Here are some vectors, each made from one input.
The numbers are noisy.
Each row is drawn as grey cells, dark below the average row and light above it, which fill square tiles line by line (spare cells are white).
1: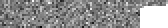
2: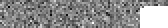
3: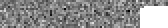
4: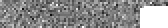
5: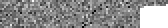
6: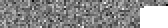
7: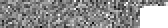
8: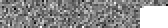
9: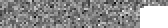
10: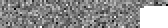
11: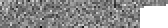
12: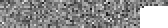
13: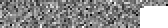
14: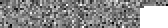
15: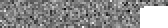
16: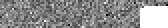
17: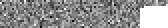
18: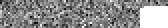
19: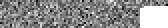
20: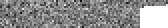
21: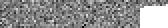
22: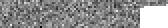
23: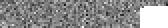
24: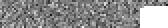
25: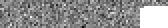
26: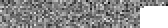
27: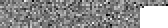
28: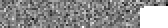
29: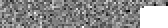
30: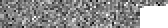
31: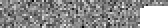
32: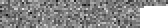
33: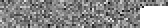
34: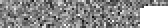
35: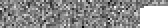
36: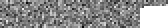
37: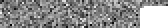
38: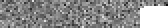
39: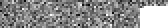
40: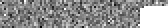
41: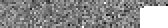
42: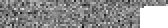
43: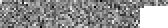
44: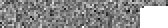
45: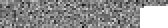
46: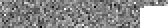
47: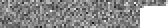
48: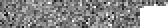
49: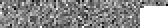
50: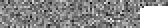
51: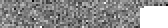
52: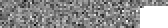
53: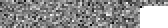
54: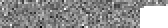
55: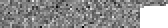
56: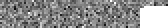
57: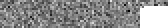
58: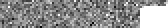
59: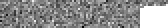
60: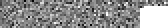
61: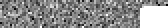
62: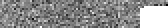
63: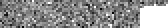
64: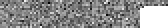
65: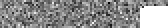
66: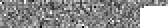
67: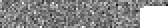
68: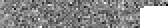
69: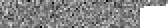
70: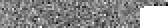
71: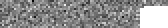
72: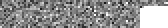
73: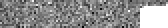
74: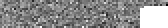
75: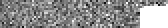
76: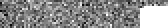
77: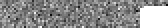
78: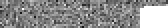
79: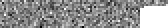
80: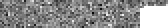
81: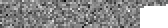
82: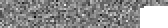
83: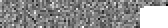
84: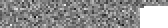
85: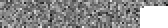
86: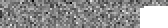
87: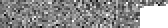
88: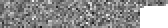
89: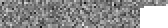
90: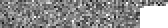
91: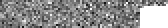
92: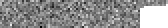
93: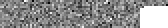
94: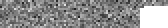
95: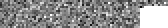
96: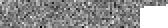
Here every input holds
a point on a 4-point line, together with either a point on a 6-point circle, or a point on a 7-point line.
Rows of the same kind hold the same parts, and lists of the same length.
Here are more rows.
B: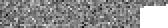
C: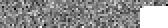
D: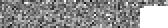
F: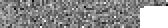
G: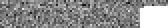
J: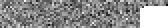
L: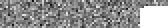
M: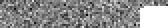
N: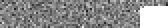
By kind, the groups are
B, D, G, L
C, F, J, M, N

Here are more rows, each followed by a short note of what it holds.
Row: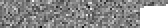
a point on a 4-point line and a point on a 7-point line
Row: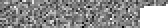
a point on a 4-point line and a point on a 7-point line
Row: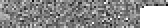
a point on a 6-point circle and a point on a 4-point line
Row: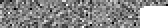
a point on a 6-point circle and a point on a 4-point line
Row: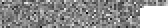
a point on a 4-point line and a point on a 7-point line
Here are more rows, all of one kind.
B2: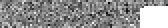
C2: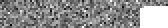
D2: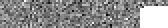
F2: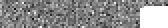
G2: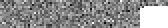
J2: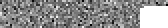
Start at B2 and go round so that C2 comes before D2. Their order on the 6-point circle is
B2, C2, G2, D2, J2, F2.
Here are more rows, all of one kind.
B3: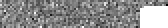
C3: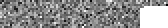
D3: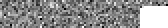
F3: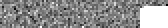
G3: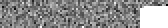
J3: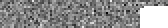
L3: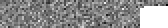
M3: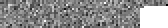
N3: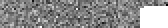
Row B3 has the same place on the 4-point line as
J3, L3 and N3.
